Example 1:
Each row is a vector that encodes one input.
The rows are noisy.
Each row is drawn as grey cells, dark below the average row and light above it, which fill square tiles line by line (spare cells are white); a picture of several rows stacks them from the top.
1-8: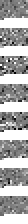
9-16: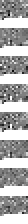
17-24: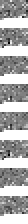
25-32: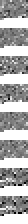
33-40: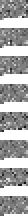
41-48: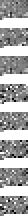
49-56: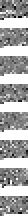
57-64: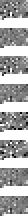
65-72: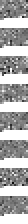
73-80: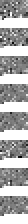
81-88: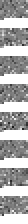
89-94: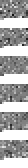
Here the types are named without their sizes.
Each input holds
a point on a line and a true/false value.
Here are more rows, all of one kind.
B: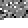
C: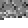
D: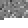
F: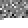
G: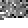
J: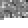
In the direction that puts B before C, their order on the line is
B, F, J, D, C, G.
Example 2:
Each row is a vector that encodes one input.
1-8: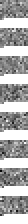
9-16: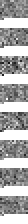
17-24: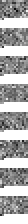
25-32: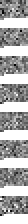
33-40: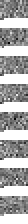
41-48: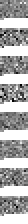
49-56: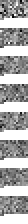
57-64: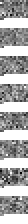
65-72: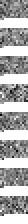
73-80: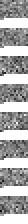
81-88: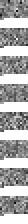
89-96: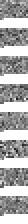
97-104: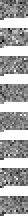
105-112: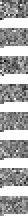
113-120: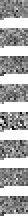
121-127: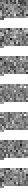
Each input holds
a list of up to two points on a 16-point line.
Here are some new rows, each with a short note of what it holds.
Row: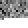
a list of two items
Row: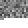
a list of two items
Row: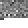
a list of one item
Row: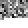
the empty list
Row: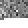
a list of one item
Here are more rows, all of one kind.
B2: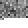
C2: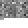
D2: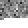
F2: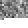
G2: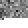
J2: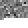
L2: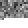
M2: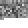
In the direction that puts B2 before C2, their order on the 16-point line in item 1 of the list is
L2, J2, M2, D2, G2, B2, F2, C2.
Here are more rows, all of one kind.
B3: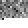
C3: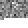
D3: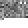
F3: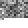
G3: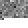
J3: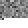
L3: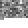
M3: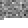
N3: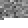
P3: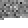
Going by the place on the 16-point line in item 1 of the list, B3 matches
G3, J3 and N3.
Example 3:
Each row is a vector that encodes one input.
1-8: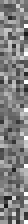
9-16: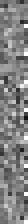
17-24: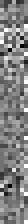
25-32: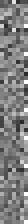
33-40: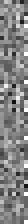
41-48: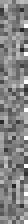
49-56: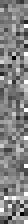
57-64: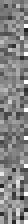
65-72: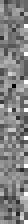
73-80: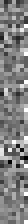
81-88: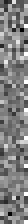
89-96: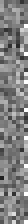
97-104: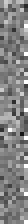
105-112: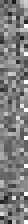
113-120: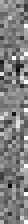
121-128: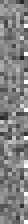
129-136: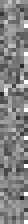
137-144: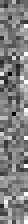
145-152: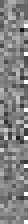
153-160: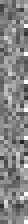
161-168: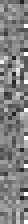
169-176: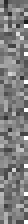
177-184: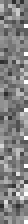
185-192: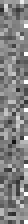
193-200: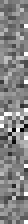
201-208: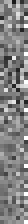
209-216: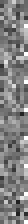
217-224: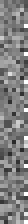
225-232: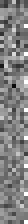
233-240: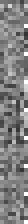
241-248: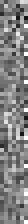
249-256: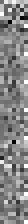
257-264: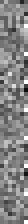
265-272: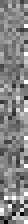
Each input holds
a list of up to two points on an 11-point line.
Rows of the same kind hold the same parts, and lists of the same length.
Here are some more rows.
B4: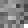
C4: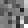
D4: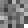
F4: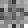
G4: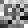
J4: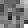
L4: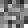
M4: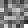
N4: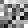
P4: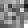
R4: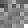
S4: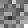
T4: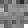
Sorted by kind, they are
B4, P4
C4, D4, F4, J4, L4, M4, R4, S4, T4
G4, N4

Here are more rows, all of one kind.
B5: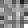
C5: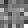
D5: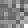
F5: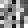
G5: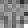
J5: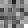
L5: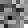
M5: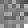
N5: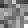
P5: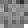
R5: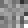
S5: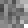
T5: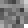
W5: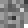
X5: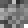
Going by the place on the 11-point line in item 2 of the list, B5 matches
D5, N5, R5 and S5.
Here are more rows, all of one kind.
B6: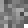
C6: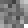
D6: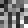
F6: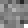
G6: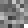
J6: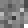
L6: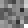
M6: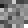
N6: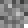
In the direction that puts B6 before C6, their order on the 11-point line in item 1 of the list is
G6, J6, B6, F6, M6, N6, D6, L6, C6.
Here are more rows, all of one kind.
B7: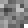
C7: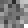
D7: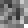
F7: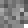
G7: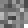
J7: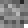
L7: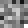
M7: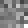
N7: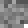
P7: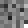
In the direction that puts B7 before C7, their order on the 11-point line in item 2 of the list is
P7, M7, F7, L7, D7, N7, B7, G7, J7, C7.
